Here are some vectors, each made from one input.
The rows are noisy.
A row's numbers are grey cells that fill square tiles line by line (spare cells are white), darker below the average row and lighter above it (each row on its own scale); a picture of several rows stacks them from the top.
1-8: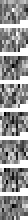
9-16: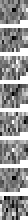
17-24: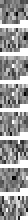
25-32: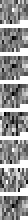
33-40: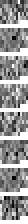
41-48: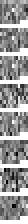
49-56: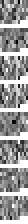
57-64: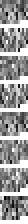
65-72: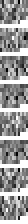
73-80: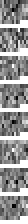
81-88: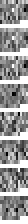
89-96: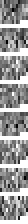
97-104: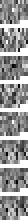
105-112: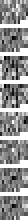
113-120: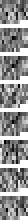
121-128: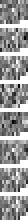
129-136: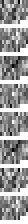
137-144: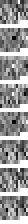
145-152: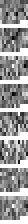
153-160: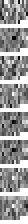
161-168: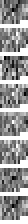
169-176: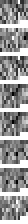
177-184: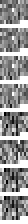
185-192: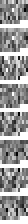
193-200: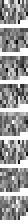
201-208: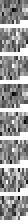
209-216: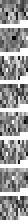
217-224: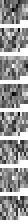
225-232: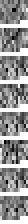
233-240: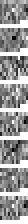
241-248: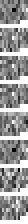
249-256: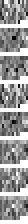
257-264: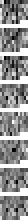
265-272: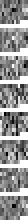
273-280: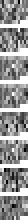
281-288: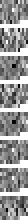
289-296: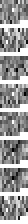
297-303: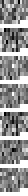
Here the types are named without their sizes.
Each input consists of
a point on a line.
